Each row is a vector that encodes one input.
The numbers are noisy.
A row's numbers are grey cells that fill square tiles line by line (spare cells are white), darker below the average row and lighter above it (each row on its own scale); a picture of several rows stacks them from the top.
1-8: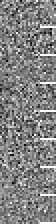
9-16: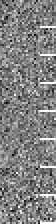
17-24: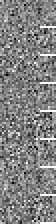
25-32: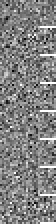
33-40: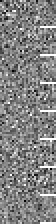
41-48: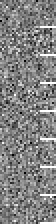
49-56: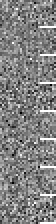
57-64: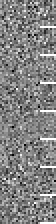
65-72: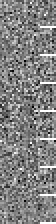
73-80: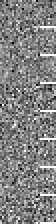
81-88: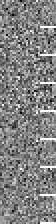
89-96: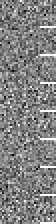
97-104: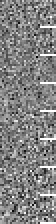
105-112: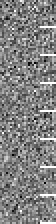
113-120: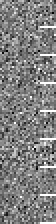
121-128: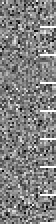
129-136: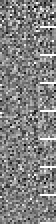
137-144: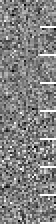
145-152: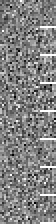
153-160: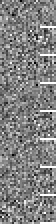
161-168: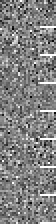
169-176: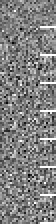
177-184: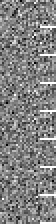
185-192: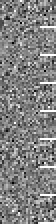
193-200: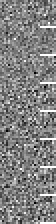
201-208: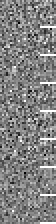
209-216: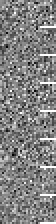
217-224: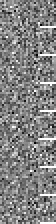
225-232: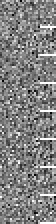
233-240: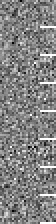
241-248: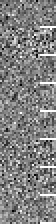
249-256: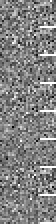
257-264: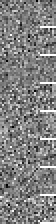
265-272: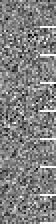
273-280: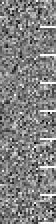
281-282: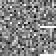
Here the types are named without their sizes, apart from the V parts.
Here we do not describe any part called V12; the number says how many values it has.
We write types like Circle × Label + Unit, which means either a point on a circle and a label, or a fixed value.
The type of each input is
Bool × V12 + Line × Line + Unit.
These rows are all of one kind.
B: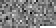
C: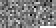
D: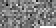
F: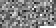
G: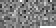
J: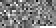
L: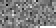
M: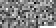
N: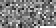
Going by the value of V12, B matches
F and L.
